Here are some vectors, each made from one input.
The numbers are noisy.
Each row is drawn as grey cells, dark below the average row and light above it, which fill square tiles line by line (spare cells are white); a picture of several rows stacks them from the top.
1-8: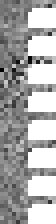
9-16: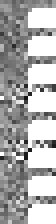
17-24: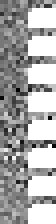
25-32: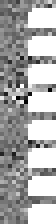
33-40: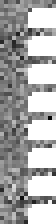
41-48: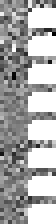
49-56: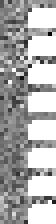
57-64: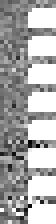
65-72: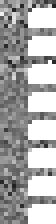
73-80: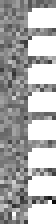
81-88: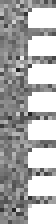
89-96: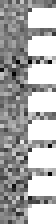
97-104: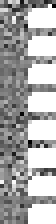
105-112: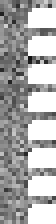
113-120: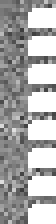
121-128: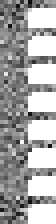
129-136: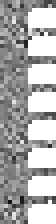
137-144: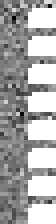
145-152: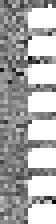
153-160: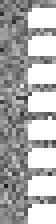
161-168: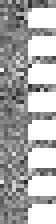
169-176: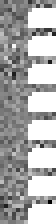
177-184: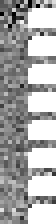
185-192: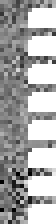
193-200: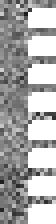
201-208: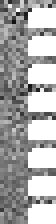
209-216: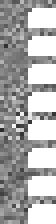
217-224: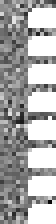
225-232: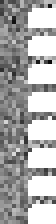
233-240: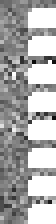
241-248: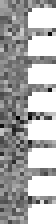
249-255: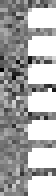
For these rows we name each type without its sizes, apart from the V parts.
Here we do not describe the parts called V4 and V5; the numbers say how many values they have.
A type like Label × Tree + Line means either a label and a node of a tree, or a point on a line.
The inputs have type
Bool × V4 + Label × (Line + V5).
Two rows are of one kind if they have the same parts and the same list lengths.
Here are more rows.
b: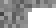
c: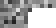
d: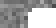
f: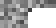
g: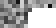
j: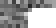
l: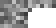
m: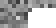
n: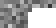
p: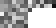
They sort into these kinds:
b, d, g, l, m, p
c, j, n
f

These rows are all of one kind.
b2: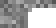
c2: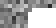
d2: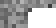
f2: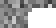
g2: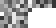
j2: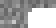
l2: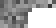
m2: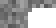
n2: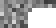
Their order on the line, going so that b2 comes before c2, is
d2, f2, j2, m2, n2, g2, b2, c2, l2.
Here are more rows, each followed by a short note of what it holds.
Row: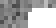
a label and a value of V5
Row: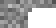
a label and a point on a line
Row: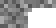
a true/false value and a value of V4
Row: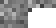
a true/false value and a value of V4
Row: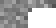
a label and a value of V5
